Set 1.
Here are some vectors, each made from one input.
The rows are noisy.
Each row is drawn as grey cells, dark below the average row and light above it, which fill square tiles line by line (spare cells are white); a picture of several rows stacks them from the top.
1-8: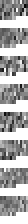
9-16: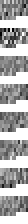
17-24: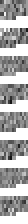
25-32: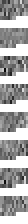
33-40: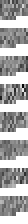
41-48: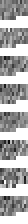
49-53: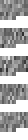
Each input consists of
a true/false value, together with either a fixed value, or a node of an 8-node tree.
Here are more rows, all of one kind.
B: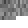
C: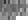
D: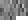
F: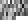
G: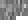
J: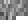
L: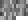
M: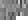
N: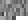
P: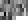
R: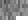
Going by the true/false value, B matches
C, P and R.
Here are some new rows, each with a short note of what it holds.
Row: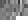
a node of an 8-node tree and a true/false value
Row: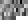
a true/false value
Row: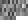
a node of an 8-node tree and a true/false value
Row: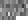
a true/false value
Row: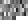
a true/false value
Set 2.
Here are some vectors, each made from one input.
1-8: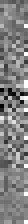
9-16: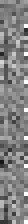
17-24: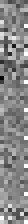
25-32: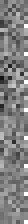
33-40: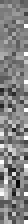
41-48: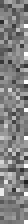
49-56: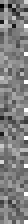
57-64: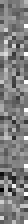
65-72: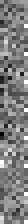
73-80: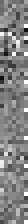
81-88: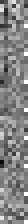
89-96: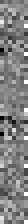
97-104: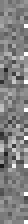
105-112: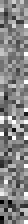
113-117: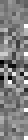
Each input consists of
a list of up to two points on a 7-point line.
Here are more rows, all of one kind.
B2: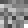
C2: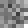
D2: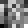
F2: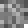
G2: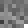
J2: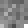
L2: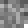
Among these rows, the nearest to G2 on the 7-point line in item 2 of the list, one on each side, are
B2 and J2.
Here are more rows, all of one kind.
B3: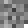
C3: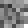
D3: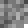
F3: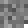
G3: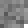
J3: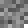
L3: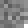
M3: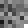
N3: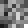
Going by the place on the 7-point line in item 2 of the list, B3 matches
G3 and J3.
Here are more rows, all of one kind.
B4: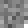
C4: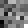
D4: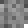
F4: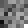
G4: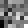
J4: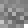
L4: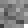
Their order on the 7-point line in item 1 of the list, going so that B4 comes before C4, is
L4, J4, G4, B4, C4, D4, F4.
